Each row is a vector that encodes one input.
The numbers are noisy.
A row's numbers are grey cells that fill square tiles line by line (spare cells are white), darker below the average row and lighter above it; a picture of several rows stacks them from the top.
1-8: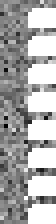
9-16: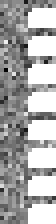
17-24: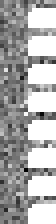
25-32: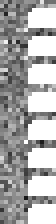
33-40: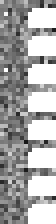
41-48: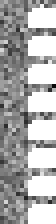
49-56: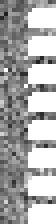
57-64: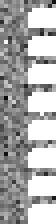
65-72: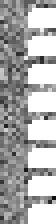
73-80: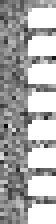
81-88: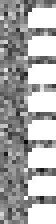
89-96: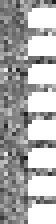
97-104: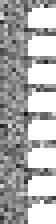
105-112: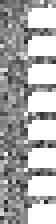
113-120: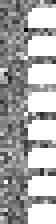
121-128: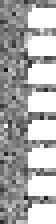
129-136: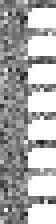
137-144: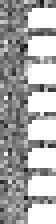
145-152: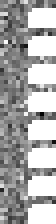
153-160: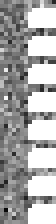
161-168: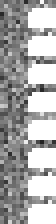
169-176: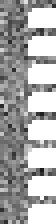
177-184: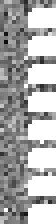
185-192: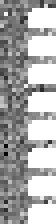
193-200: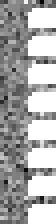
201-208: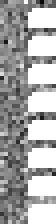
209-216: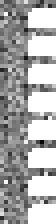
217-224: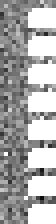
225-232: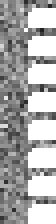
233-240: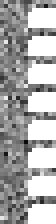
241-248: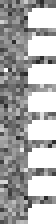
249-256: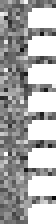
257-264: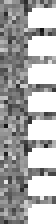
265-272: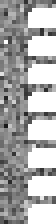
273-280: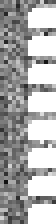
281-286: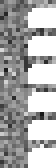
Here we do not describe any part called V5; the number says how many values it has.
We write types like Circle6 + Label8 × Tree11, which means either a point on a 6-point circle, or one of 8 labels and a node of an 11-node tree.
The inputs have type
(Bool × Bool × Bool × Bool + V5) × Circle11.
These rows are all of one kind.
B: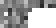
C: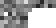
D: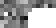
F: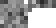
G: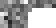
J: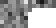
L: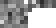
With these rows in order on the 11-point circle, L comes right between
F and G.
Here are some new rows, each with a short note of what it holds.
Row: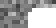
a point on an 11-point circle and four true/false values
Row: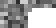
a point on an 11-point circle and a value of V5
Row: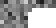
a point on an 11-point circle and a value of V5
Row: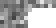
a point on an 11-point circle and four true/false values
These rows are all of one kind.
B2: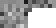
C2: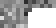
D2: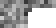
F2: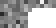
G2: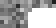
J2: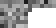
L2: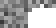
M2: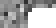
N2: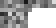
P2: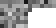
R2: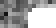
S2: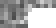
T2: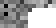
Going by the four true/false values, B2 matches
C2, D2, J2 and P2.
